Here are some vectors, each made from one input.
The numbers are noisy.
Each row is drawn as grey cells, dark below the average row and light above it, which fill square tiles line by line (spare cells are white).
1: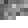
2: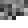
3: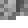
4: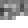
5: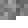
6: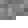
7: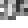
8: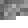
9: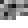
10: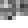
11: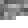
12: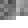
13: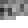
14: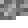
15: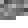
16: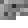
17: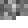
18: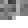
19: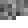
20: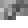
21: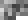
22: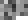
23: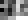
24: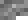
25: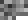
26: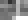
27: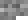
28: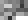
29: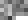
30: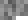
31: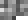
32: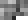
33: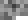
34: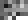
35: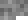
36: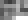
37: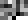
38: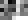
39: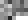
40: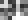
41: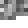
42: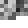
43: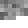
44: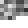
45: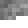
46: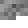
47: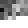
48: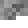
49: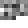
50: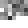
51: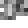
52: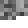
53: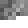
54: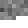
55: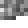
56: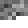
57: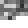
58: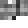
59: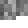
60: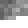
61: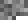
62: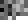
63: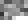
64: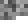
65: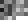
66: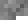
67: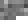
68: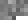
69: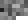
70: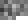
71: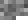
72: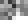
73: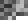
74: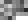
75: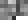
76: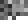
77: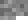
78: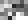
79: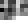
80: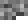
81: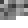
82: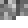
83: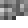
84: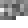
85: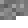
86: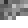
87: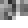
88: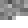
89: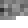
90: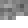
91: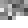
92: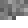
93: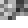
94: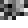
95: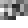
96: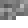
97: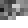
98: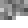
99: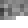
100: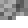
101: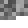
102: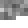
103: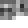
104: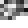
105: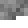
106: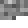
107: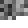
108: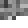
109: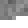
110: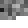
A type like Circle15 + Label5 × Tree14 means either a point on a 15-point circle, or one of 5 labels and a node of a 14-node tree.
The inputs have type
Bool × Tree12.
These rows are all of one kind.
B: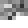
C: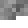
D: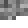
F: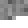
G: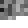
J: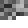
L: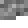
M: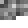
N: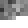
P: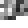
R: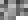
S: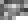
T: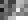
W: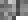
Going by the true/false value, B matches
C, G and W.
